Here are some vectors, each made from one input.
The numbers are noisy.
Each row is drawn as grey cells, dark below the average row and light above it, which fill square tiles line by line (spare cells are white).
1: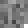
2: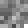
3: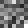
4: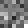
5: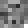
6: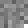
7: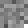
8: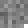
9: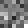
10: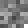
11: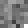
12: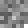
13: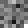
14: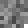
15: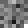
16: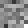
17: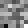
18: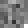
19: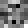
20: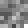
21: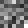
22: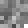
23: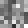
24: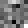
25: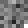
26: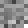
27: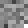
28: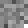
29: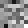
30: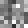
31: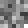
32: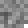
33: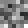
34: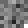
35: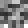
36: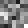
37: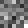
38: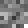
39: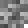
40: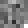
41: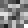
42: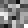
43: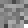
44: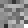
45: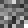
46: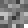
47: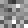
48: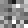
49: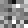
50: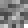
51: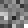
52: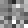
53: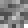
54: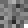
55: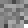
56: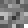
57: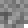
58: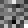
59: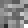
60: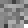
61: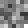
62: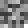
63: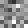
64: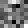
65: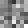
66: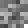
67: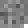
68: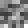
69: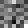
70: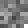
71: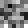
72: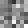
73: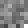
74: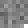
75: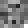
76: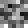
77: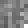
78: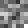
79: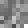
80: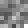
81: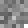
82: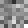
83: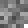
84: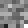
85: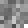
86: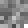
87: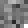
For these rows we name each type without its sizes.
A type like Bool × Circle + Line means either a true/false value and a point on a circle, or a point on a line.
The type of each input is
Line.
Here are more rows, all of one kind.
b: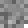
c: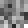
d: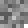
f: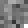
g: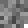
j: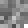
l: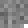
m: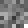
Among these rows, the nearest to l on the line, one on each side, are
b and f.
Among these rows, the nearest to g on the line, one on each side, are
f and m.
